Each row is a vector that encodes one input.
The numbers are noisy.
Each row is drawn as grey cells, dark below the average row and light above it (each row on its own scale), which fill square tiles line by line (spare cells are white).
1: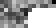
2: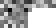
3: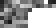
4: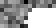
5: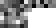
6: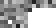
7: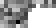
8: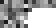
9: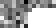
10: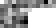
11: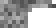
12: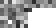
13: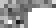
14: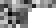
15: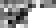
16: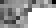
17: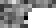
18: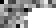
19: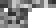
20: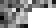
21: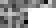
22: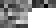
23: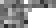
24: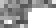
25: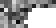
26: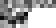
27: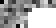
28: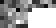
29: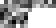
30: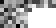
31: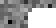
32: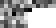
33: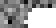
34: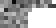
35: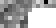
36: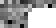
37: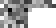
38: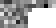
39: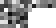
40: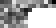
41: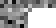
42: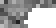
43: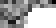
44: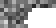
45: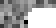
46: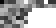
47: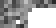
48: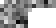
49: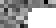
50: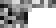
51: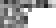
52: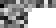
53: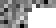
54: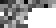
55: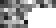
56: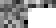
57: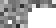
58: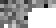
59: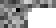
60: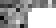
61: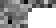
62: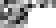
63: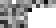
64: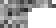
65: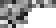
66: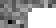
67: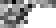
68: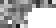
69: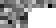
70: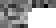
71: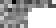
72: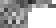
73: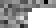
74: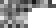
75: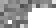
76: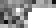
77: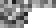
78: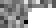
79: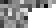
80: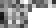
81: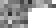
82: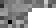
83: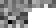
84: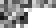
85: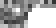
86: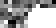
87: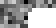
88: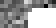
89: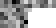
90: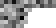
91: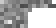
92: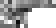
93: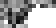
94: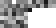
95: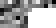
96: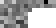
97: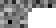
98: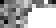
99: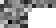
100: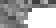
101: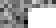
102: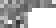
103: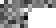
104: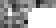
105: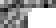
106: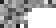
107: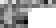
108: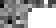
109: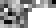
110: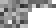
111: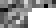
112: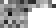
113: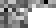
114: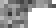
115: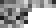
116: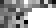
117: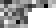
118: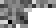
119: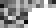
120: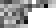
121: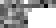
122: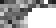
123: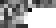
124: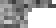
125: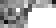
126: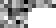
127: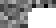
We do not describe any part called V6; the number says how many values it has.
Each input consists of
either a point on a 5-point circle and a true/false value, or two values of V6.
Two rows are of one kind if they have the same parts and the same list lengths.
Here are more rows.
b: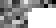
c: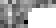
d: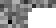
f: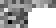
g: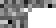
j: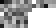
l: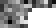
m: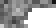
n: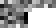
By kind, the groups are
b, c, j
d, f, g, l, m, n

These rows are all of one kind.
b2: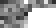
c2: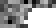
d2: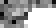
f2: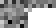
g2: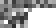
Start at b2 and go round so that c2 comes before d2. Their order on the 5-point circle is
b2, g2, c2, f2, d2.
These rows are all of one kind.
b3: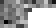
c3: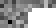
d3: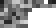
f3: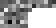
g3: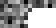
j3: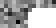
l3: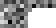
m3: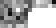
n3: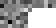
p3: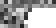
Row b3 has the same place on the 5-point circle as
f3, j3, l3 and p3.
